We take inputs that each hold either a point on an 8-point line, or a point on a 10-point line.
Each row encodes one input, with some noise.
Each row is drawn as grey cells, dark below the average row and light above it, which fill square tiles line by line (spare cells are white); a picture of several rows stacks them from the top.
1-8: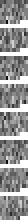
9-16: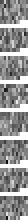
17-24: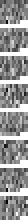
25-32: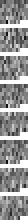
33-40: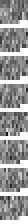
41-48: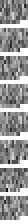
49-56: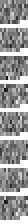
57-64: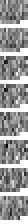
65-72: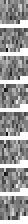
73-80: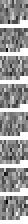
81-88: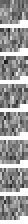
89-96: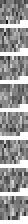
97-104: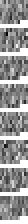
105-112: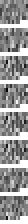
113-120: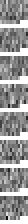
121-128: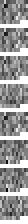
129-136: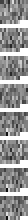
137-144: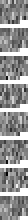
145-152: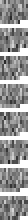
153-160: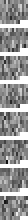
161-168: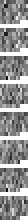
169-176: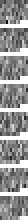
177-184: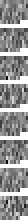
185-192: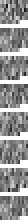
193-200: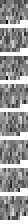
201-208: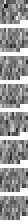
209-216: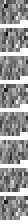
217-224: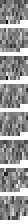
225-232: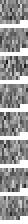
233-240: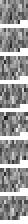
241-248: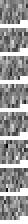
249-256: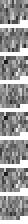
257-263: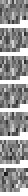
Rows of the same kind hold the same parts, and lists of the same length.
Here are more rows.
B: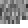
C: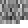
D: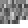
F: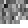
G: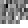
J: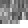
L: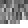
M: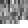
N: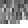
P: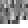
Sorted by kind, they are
B, C, D, P
F, G, J, L, M, N

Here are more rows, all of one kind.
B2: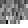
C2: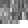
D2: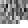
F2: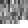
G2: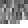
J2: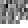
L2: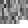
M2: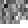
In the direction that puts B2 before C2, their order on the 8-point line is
B2, G2, C2, F2, L2, M2, J2, D2.
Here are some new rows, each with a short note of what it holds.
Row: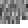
a point on a 10-point line
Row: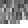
a point on an 8-point line
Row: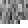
a point on a 10-point line
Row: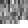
a point on an 8-point line
